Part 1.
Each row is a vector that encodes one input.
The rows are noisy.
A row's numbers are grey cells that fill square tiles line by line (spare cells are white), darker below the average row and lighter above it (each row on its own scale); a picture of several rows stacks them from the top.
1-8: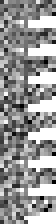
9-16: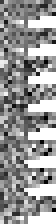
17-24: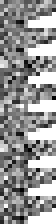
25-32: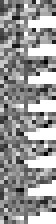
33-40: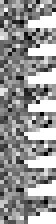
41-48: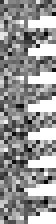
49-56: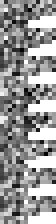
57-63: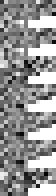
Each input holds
a point on a 13-point line.
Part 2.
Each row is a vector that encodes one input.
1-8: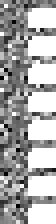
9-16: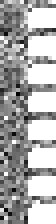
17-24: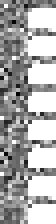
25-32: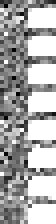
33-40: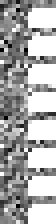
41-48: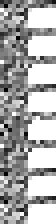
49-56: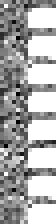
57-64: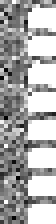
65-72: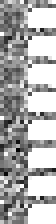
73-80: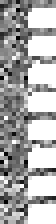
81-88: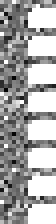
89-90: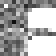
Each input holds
one of 6 labels.
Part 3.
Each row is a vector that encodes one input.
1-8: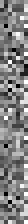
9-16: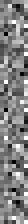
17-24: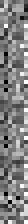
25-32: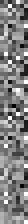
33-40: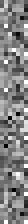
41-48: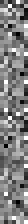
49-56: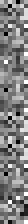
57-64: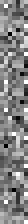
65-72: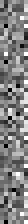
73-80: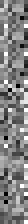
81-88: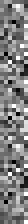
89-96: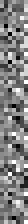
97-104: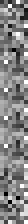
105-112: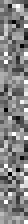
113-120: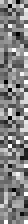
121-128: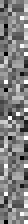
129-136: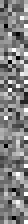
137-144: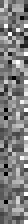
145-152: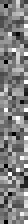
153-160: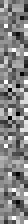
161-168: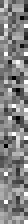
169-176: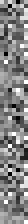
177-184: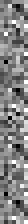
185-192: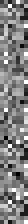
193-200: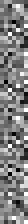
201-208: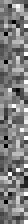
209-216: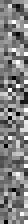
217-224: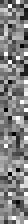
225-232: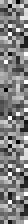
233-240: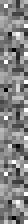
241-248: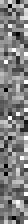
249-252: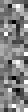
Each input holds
three true/false values.
